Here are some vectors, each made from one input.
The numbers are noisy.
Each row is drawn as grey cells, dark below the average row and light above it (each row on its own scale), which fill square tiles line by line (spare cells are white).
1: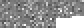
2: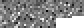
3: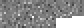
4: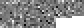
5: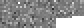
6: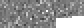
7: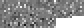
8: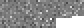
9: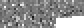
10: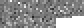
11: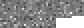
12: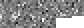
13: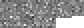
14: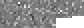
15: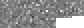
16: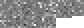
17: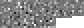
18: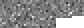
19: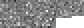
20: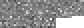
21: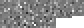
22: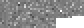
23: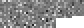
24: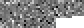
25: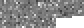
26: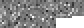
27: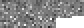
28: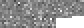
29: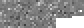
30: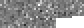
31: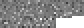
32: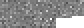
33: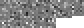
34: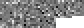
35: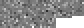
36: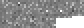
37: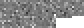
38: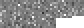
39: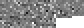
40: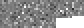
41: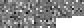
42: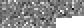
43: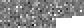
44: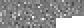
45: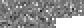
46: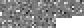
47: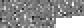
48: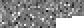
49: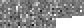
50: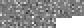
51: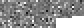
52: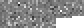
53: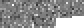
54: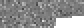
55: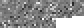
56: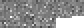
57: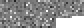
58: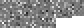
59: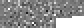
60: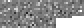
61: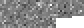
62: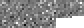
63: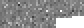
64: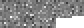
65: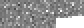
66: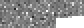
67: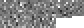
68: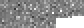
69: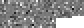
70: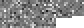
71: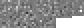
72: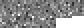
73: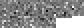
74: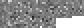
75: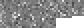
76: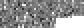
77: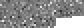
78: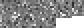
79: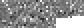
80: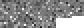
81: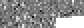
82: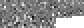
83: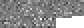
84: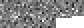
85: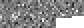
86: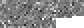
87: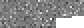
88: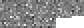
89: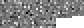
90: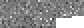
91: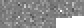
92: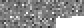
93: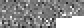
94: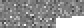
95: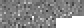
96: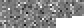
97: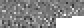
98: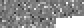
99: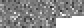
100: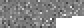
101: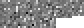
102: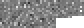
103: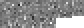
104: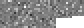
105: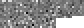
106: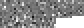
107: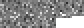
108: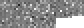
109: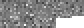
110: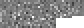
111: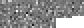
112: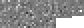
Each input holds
a list of up to two points on an 11-point circle.
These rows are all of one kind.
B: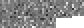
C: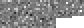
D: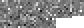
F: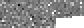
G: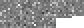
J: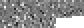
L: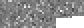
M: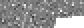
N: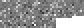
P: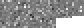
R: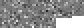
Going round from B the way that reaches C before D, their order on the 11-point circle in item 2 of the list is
B, C, L, P, F, M, G, R, J, N, D.
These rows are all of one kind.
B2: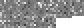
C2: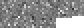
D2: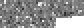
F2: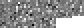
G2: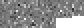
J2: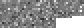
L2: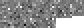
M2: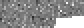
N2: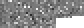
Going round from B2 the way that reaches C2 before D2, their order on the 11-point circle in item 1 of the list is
B2, L2, J2, F2, N2, G2, C2, M2, D2.
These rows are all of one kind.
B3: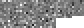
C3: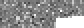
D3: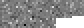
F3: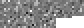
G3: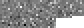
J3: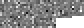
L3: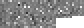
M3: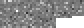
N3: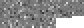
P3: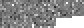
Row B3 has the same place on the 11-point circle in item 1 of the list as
L3 and M3.
